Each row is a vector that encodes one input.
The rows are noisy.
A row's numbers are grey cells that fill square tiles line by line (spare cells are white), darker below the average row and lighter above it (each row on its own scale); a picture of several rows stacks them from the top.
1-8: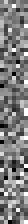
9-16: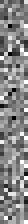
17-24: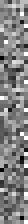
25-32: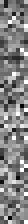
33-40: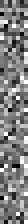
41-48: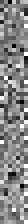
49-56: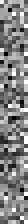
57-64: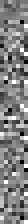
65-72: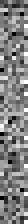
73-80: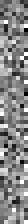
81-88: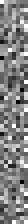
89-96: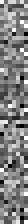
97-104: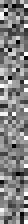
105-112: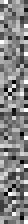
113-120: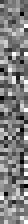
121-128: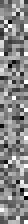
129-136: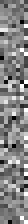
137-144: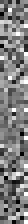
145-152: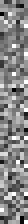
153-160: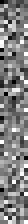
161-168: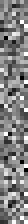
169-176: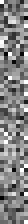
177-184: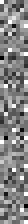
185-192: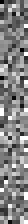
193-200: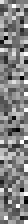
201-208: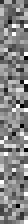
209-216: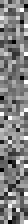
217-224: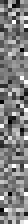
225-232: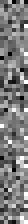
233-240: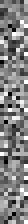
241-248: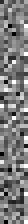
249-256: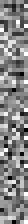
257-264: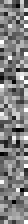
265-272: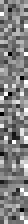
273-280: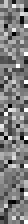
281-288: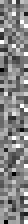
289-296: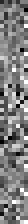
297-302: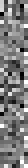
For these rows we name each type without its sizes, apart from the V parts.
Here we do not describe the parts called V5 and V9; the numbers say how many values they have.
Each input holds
either a node of a tree, four true/false values and a value of V5, or a value of V9.
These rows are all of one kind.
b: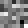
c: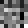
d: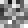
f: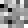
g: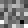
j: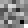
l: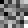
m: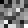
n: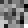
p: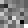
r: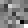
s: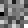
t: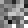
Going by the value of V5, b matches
d and n.
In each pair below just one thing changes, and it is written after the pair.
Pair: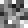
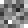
the value of V5
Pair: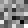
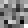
one of the four true/false values
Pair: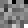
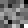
the value of V5
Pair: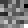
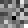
the node of the tree
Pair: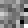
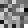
the node of the tree
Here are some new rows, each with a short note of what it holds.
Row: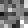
a value of V9
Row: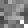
a value of V9
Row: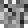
a node of a tree, four true/false values and a value of V5
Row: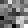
a value of V9
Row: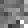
a value of V9
